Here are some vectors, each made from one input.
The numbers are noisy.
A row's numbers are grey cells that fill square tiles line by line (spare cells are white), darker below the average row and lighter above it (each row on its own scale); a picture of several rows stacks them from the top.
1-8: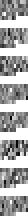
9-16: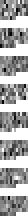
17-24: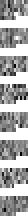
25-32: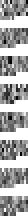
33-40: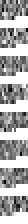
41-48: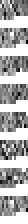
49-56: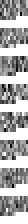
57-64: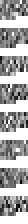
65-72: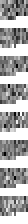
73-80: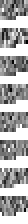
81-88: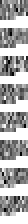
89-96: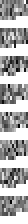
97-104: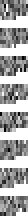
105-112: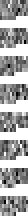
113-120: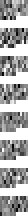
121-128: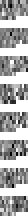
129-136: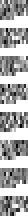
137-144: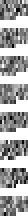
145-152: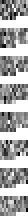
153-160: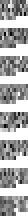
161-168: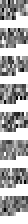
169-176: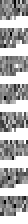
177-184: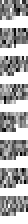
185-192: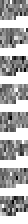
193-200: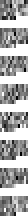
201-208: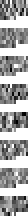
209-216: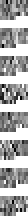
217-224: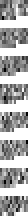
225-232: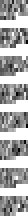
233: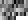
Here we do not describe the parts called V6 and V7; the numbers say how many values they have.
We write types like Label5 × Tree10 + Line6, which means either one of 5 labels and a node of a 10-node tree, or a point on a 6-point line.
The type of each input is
(Bool × Bool × Bool + V6) × (Circle13 + V7).
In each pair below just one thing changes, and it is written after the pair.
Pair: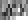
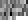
the place on the 13-point circle
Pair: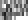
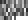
one of the three true/false values
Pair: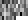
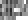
one of the three true/false values
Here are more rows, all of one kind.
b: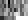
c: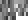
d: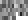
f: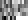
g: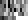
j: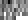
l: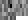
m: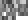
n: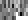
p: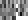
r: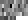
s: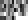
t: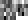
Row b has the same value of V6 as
g and j.
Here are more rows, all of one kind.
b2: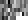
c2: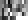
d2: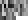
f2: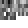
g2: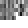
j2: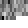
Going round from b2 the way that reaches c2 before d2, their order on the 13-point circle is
b2, c2, g2, d2, j2, f2.
